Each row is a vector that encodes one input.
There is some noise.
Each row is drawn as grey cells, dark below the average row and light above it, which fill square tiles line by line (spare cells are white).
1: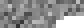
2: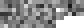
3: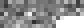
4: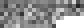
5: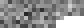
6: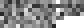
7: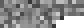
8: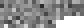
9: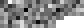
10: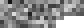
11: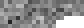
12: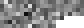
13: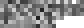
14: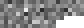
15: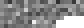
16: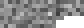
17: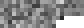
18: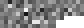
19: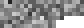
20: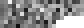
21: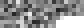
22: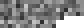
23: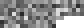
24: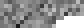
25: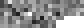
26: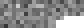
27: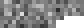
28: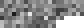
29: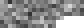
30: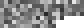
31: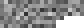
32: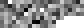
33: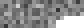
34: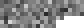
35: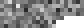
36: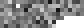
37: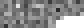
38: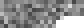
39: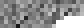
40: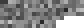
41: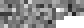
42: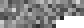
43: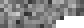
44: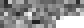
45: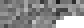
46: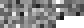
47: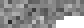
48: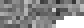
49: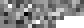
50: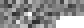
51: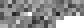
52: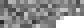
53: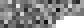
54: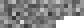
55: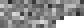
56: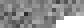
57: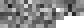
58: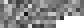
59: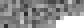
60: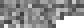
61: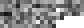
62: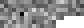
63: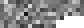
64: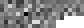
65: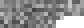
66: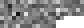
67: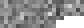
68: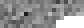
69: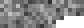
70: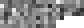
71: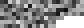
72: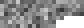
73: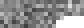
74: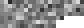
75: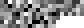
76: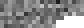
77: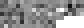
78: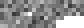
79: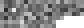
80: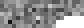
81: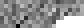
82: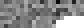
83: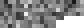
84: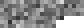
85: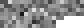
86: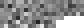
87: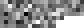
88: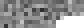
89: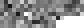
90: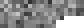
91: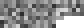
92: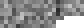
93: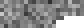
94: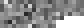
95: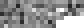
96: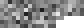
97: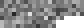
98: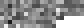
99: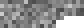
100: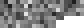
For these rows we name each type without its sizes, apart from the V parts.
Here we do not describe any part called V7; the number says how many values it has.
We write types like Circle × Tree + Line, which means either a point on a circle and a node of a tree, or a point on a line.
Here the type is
(Bool × Bool × Bool + Line) × V7.
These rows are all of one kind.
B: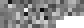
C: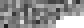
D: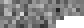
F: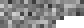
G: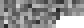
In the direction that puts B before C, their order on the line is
F, G, B, C, D.
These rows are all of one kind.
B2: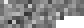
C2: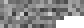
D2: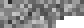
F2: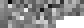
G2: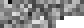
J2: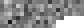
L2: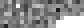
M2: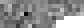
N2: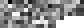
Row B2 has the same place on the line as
J2 and L2.
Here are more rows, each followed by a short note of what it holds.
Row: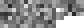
three true/false values and a value of V7
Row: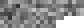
three true/false values and a value of V7
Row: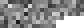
a point on a line and a value of V7
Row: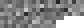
a point on a line and a value of V7
